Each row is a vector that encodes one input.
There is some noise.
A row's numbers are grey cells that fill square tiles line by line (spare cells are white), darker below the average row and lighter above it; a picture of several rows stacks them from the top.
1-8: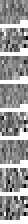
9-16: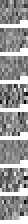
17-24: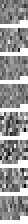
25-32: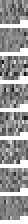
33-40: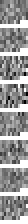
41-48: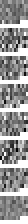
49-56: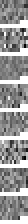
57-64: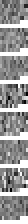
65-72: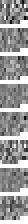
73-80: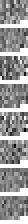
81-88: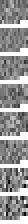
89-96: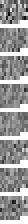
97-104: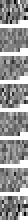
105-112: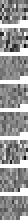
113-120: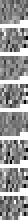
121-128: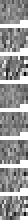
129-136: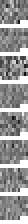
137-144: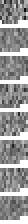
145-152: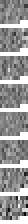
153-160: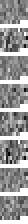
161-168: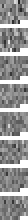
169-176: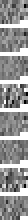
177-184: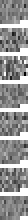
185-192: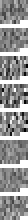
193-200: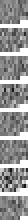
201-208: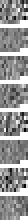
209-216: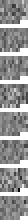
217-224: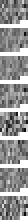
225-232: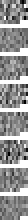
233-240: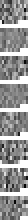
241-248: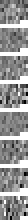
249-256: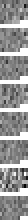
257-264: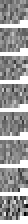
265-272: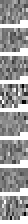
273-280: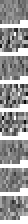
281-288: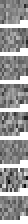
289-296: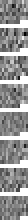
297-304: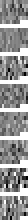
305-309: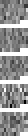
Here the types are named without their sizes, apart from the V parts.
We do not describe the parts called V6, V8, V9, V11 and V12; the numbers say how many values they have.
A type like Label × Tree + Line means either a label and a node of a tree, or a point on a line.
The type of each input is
Line × Line × Line × Line × Line × V6 × V11 × V12 + V8 × V9.
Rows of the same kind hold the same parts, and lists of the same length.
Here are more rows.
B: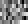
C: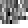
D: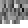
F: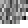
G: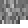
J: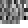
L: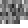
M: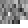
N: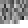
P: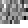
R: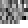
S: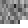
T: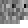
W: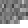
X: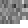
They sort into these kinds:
B, C, F, J, P, R
D, G, L, M, N, S, T, W, X

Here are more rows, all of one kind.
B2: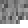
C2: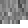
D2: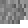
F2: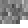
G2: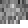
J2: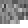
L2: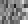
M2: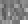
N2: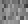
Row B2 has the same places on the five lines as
F2, L2 and M2.
